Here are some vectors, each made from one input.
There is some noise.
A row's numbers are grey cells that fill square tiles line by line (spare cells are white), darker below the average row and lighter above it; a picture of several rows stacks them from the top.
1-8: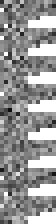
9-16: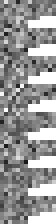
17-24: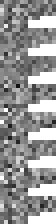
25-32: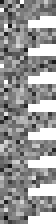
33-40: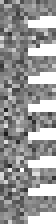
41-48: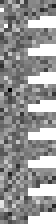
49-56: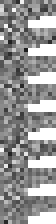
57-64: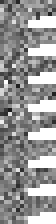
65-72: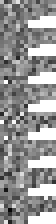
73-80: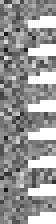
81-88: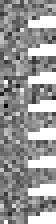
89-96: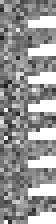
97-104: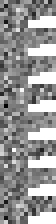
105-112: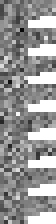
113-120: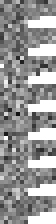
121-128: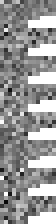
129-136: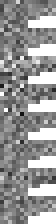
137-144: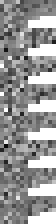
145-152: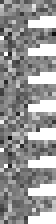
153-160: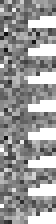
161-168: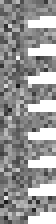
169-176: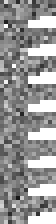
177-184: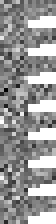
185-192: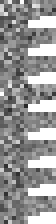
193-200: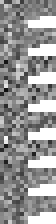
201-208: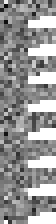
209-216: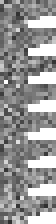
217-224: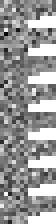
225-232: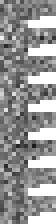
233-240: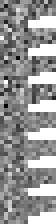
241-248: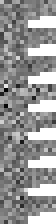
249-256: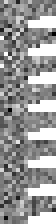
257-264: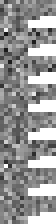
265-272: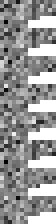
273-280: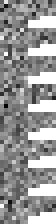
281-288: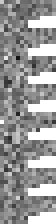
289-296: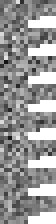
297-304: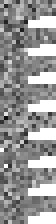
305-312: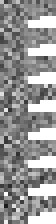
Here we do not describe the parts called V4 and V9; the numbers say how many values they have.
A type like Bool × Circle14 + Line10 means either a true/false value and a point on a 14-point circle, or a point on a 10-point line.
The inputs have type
Label6 × (Label6 × V9 + Unit) + Line11 × V4 × V4.
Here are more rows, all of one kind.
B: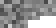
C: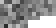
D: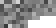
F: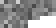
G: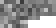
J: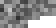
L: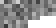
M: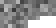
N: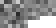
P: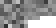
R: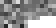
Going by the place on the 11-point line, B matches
M and N.
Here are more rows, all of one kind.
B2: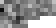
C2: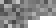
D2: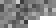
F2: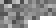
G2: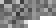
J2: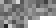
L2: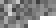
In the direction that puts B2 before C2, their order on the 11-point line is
G2, F2, B2, J2, C2, D2, L2.
